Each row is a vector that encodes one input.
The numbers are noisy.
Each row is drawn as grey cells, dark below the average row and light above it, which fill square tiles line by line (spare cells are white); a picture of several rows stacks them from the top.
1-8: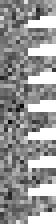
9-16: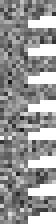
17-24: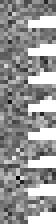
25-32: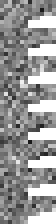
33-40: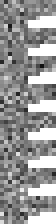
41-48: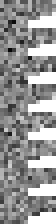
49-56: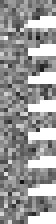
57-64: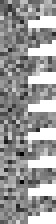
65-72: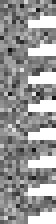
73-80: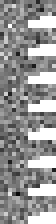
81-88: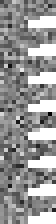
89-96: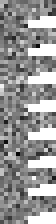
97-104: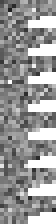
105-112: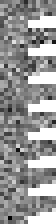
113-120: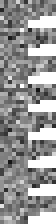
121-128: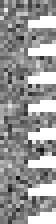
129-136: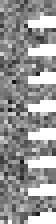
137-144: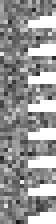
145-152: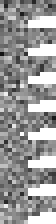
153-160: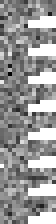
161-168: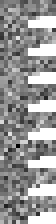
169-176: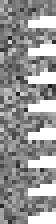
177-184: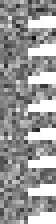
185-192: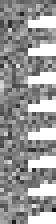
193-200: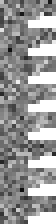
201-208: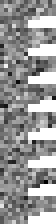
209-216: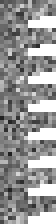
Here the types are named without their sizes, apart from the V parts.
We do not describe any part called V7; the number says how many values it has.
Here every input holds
a point on a circle and a value of V7, together with either a label, or four true/false values.
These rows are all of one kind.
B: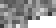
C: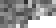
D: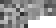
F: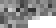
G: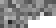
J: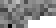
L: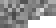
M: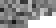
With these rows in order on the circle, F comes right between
B and D.
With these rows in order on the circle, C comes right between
B and M.
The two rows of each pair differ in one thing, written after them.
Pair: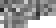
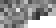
the place on the circle
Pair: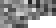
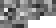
the place on the circle
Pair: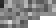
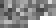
the value of V7
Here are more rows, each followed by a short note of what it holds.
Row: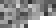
a point on a circle, four true/false values and a value of V7
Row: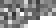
a point on a circle, a label and a value of V7
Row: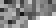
a point on a circle, four true/false values and a value of V7
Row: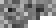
a point on a circle, a label and a value of V7
